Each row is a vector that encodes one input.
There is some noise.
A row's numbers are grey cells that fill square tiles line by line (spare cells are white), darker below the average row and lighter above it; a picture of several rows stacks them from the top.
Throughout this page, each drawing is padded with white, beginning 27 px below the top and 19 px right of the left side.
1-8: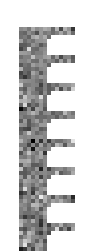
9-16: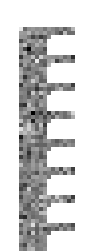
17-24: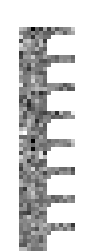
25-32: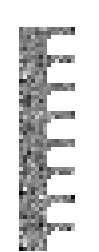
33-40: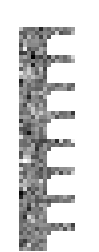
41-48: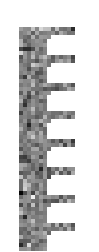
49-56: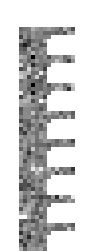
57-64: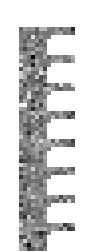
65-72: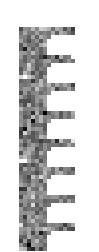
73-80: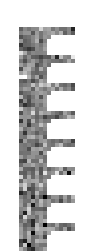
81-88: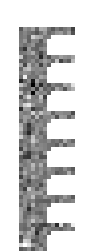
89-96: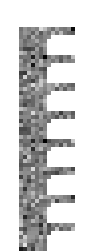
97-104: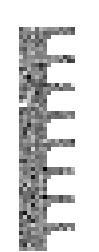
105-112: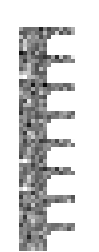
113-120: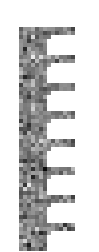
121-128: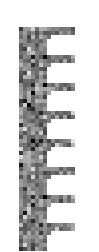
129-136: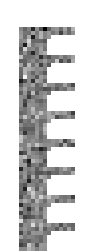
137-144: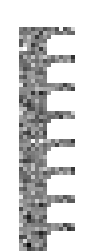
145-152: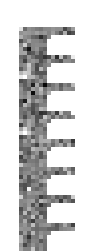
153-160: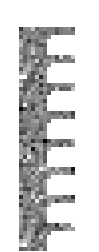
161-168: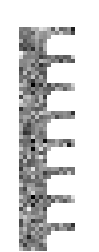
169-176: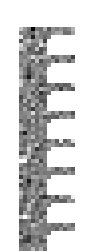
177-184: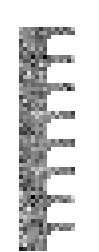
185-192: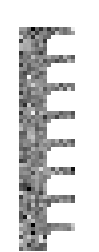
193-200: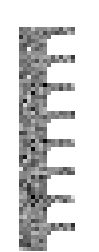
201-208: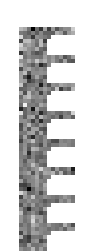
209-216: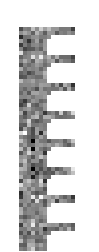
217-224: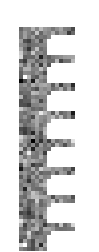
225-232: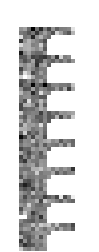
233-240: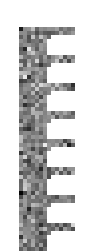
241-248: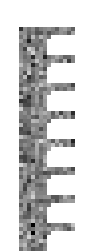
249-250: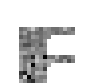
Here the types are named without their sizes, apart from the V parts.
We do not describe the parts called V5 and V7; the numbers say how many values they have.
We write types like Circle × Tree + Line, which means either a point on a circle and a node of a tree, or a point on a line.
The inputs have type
Bool × (Line + V5) × (Tree + V7).
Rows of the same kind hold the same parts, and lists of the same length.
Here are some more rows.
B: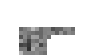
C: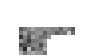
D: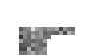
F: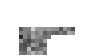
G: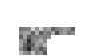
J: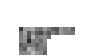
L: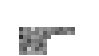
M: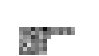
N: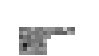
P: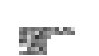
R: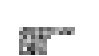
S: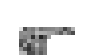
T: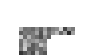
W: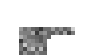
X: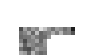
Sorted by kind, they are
B, C, D, F, L, N
G, J, X
M, P, T, W
R, S

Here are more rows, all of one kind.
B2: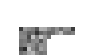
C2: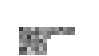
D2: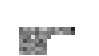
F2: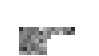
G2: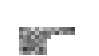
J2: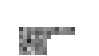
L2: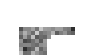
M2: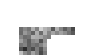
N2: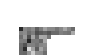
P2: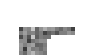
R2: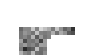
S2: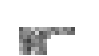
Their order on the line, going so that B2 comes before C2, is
F2, B2, D2, M2, R2, C2, G2, P2, L2, N2, J2, S2.
